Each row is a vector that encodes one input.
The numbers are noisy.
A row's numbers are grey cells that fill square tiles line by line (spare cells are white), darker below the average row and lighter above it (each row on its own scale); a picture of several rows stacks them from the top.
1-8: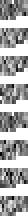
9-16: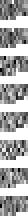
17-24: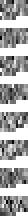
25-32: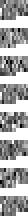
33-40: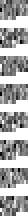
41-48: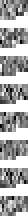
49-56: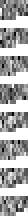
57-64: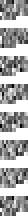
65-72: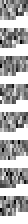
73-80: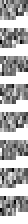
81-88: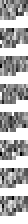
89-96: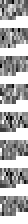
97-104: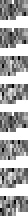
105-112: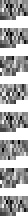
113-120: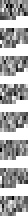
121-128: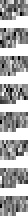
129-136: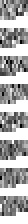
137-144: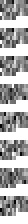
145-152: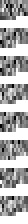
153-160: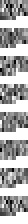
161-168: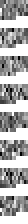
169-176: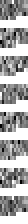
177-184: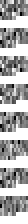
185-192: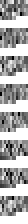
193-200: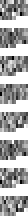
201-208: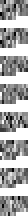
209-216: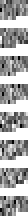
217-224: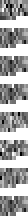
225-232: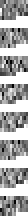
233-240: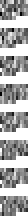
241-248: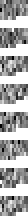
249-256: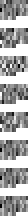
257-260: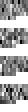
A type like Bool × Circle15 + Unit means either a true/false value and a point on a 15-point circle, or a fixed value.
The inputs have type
Bool × Circle5 + Unit.
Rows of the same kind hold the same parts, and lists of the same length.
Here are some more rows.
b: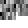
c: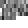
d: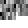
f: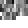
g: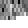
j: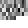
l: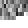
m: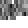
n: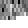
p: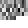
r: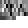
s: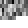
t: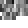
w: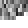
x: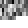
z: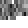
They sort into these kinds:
b, c, d, f, g, l, m, n, r, s, t, w, x, z
j, p

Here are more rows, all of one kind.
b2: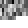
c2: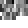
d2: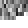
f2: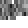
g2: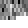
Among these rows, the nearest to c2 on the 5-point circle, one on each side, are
b2 and f2.
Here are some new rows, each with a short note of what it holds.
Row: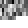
a point on a 5-point circle and a true/false value
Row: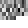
a fixed value
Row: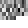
a fixed value
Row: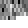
a point on a 5-point circle and a true/false value
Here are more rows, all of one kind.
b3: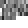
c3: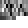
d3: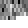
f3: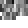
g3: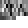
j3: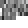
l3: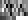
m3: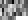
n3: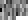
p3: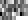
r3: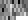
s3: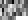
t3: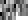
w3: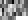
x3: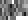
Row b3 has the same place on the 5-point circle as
j3, m3, s3 and w3.
